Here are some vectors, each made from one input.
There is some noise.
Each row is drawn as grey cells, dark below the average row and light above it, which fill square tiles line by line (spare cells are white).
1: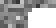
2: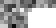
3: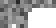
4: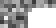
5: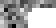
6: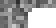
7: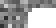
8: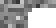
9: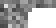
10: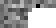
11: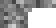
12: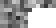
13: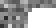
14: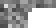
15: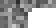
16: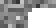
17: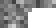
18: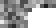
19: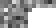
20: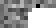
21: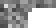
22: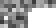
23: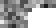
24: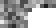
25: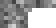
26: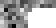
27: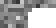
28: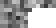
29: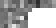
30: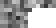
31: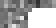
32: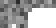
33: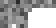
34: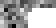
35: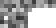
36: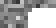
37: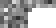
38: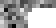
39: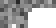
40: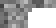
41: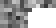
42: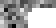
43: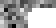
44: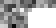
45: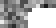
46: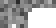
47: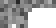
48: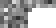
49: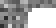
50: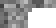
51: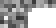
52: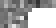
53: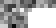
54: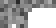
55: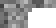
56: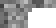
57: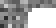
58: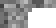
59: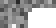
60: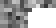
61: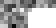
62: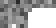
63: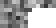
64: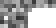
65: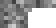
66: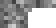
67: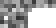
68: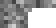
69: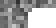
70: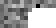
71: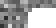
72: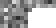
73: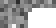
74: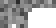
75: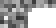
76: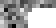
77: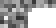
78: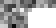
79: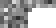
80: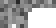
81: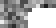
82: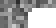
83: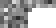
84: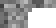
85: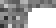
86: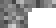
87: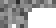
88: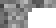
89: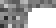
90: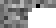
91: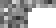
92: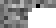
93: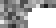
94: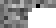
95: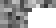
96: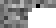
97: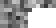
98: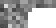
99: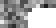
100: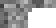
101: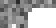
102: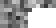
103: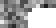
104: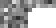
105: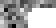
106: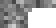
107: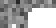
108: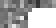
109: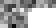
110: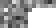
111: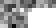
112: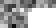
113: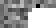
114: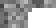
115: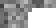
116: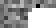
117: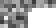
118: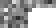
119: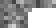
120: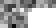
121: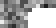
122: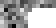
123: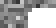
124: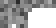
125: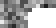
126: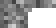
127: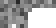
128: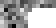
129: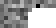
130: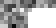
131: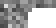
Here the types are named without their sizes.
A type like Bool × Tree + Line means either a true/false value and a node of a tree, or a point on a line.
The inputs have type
Circle + Tree.
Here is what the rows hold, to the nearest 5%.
About 45% of them hold a point on a circle. The rest hold a node of a tree.
